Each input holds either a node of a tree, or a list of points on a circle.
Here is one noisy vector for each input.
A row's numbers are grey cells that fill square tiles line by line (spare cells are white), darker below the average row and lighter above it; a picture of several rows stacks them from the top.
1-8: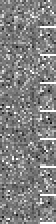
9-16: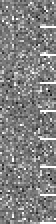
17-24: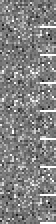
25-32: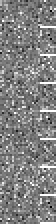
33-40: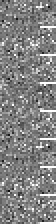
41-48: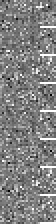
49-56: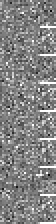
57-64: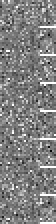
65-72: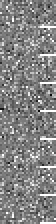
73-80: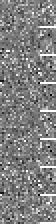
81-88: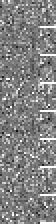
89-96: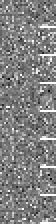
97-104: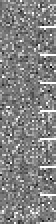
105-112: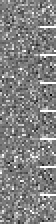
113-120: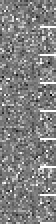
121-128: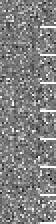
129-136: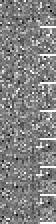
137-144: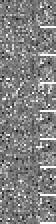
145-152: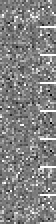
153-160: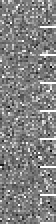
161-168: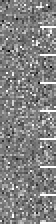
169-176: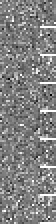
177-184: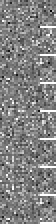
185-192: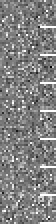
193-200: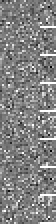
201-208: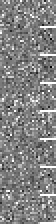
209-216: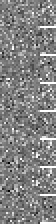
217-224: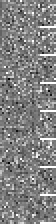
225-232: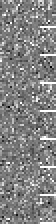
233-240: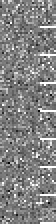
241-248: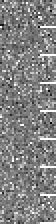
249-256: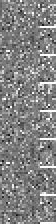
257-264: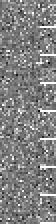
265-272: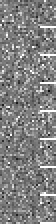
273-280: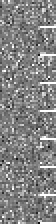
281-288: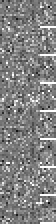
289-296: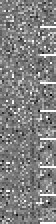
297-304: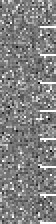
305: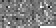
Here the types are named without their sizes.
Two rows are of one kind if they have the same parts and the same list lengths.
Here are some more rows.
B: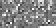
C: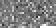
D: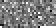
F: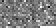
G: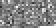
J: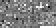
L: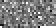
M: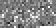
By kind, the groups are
B, G, M
C
D, L
F, J

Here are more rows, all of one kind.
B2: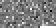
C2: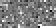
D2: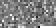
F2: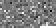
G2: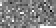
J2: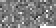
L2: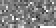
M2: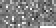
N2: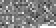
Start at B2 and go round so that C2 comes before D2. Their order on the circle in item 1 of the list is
B2, F2, G2, C2, J2, D2, L2, N2, M2.
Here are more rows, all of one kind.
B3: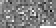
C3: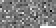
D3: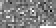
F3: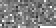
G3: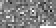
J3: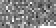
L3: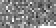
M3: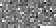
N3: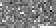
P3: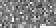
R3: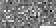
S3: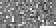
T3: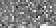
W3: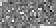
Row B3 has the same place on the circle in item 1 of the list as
C3, D3, G3 and R3.
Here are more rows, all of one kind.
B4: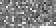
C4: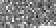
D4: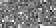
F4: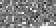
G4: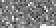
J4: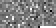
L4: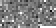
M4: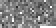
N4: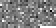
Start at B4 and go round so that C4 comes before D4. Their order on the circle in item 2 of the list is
B4, M4, C4, D4, L4, N4, J4, G4, F4.
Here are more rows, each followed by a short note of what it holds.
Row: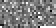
the empty list
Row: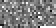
the empty list
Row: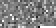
a list of two items
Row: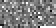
the empty list
